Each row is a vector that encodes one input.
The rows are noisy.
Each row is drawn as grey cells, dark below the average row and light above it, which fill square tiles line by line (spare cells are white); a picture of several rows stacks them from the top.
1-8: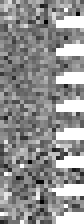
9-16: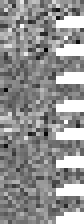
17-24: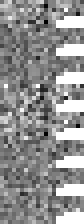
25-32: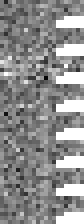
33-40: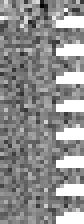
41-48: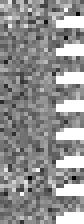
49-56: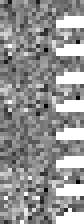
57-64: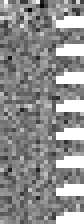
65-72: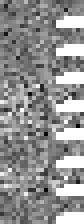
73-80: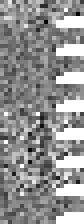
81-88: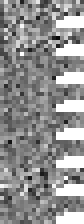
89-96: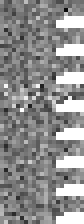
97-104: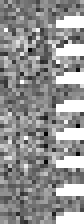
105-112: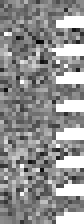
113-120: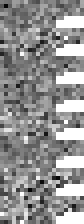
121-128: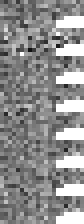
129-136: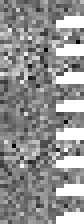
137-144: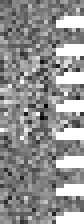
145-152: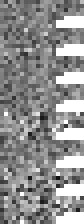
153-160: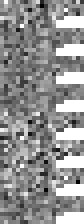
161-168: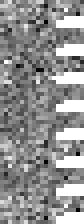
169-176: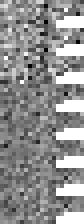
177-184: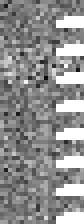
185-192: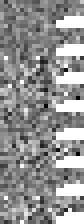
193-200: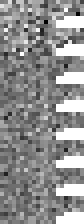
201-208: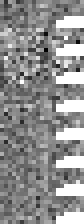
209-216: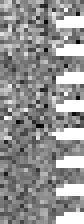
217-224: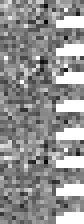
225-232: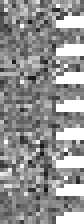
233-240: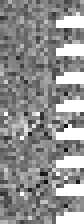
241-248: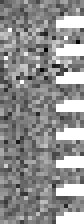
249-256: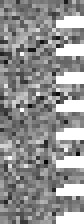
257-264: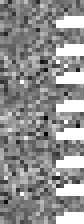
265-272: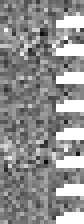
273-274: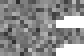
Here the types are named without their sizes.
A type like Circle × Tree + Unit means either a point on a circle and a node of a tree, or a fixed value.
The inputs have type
(Bool × Bool × Bool + Unit) × Line + List(Circle).
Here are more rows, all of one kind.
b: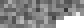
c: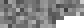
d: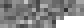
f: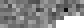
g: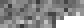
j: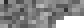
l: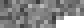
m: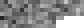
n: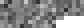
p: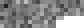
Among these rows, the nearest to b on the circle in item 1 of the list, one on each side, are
f and g.
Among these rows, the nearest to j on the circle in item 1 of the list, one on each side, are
c and m.
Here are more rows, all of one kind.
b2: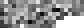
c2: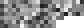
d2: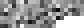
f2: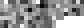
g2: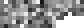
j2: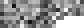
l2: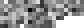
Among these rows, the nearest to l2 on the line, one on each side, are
b2 and f2.
